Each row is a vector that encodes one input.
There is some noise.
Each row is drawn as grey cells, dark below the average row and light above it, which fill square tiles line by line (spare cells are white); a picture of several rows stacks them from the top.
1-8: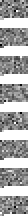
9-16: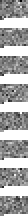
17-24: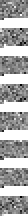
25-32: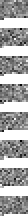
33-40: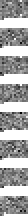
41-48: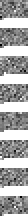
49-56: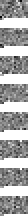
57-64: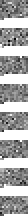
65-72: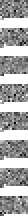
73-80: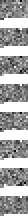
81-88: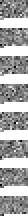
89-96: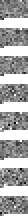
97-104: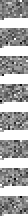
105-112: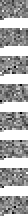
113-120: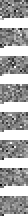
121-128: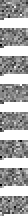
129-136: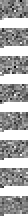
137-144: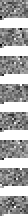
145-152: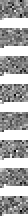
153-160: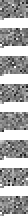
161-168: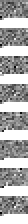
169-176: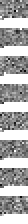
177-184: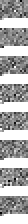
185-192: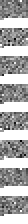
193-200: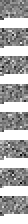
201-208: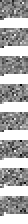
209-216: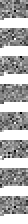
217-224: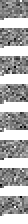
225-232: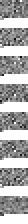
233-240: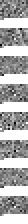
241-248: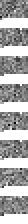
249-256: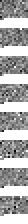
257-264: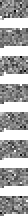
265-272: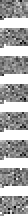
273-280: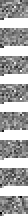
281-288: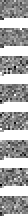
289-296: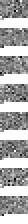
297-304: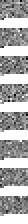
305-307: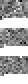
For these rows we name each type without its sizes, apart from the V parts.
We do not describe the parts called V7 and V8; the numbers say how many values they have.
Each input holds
a point on a line, together with either a node of a tree, or a value of V7 and a value of V8.
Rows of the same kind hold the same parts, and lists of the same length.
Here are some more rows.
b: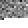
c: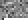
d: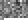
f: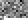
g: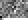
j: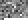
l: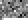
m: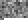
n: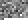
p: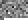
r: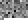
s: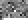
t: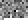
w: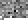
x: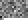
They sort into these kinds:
b, c, f, j, l, n, p, t
d, g, m, r, s, w, x

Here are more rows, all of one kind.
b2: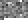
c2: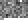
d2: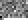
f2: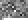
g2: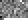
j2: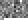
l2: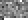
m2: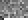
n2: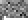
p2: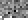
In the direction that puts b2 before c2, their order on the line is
n2, f2, d2, g2, m2, l2, b2, c2, j2, p2.
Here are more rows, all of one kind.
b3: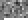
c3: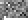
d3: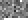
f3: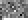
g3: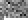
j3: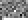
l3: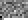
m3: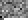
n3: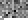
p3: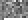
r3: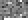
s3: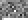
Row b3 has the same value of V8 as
f3, m3 and s3.
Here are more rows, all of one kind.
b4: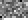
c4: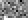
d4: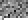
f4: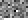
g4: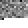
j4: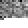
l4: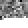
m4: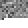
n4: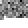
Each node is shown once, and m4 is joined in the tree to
d4 and j4.
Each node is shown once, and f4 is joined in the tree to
n4.
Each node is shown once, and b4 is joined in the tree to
g4 and n4.
